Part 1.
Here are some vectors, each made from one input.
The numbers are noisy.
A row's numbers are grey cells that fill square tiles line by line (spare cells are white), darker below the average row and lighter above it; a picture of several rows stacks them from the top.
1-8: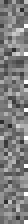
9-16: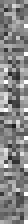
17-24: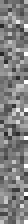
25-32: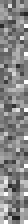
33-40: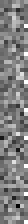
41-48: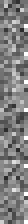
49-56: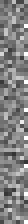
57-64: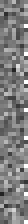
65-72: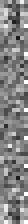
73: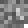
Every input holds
a list of up to two points on a 6-point circle.
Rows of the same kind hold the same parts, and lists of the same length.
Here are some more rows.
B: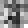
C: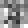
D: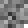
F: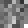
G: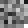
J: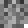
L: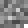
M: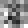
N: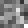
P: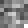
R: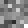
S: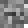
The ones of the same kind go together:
B, C, M
D, G, L, N, R, S
F, J, P

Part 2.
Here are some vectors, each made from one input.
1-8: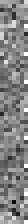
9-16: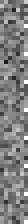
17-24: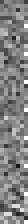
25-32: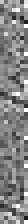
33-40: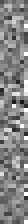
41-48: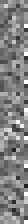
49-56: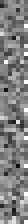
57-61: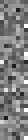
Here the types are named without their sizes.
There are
2 kinds of row.
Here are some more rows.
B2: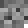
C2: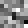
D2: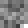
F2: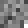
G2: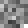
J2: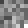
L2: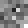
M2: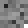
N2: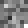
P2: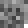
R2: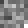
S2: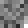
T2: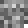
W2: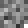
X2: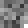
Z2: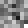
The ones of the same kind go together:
B2, D2, F2, G2, J2, L2, M2, N2, P2, R2, S2, T2, W2, X2
C2, Z2

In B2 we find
four true/false values.
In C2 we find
a point on a line.
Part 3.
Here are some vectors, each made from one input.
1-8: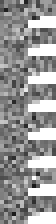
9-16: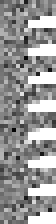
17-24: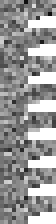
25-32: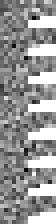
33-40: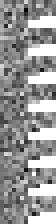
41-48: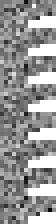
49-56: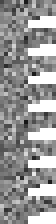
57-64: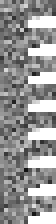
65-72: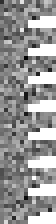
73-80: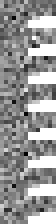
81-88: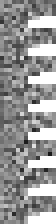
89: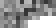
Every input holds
either a point on a 6-point line, or a point on an 11-point line.
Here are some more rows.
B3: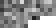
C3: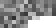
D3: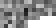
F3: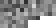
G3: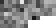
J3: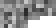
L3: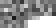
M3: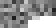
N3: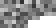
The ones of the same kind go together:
B3, F3, G3
C3, D3, J3, L3, M3, N3

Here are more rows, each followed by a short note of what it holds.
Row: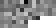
a point on a 6-point line
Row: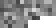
a point on a 6-point line
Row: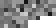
a point on a 6-point line
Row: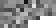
a point on a 6-point line
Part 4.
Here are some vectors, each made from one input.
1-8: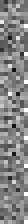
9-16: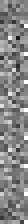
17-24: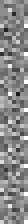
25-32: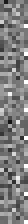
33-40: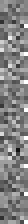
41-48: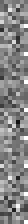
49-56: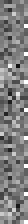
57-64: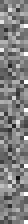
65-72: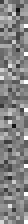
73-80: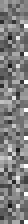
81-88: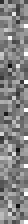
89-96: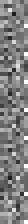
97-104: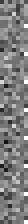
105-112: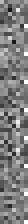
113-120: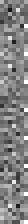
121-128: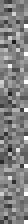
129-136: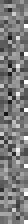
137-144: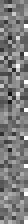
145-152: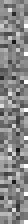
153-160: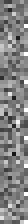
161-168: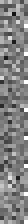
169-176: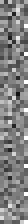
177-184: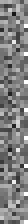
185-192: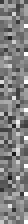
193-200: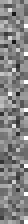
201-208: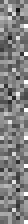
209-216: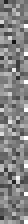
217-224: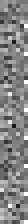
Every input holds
a point on an 18-point circle and a true/false value.
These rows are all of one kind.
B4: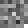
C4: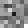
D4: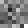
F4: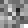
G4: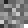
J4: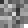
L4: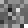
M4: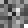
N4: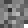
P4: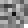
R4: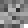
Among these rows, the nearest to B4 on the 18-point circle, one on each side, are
D4 and J4.
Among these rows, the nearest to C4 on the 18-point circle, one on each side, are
F4 and P4.
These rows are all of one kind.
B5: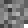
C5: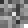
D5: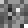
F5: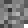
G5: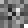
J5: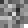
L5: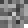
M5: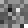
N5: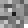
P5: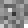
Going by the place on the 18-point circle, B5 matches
F5 and G5.
